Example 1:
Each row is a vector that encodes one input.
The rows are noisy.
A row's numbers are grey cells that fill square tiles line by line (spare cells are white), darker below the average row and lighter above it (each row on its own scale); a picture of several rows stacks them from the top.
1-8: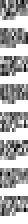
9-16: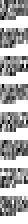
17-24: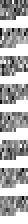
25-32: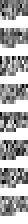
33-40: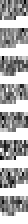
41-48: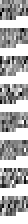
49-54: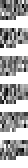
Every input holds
one of 6 labels.
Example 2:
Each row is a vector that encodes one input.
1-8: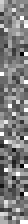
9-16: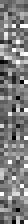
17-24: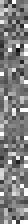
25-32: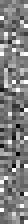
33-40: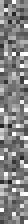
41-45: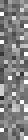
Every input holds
one of 9 labels.
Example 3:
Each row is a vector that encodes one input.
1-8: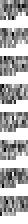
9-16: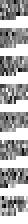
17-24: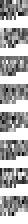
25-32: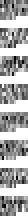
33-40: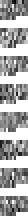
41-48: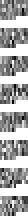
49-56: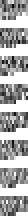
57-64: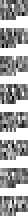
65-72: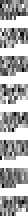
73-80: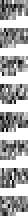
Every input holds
a point on an 11-point line.
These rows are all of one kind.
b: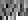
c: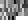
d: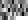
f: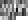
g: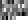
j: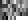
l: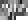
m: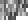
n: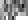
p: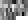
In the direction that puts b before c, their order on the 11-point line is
d, g, j, b, f, l, m, n, c, p.
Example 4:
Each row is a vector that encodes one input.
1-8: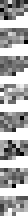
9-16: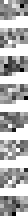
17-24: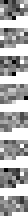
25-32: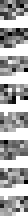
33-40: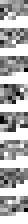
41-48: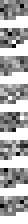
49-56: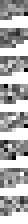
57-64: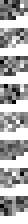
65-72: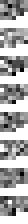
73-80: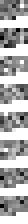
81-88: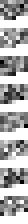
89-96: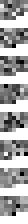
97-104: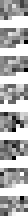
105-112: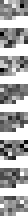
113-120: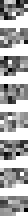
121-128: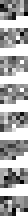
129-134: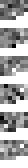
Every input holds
either a fixed value, or five true/false values.
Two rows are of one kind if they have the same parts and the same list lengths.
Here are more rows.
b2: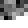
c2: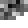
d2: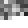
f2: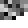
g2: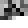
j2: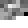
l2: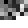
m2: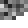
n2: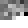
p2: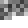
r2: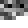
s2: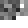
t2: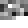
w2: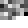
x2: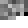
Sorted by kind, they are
b2, c2, d2, f2, j2, l2, m2, n2, p2, r2, s2, t2, w2, x2
g2

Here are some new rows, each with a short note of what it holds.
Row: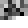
a fixed value
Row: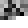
a fixed value
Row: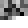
a fixed value
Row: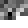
five true/false values
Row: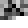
a fixed value
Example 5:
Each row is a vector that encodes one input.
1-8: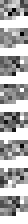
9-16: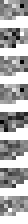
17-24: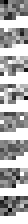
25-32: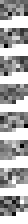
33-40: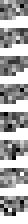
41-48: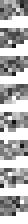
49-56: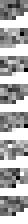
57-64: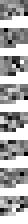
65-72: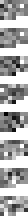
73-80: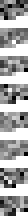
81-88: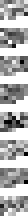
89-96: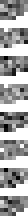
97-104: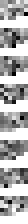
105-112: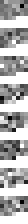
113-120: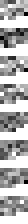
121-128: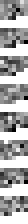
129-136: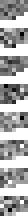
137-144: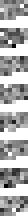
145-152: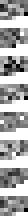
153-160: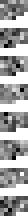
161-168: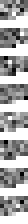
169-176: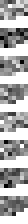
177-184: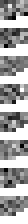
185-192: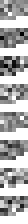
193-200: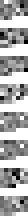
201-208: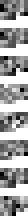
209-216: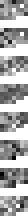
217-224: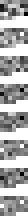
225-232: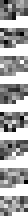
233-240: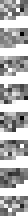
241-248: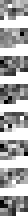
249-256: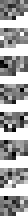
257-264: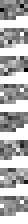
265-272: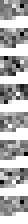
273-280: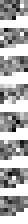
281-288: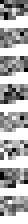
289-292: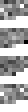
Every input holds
either a fixed value, or five true/false values.
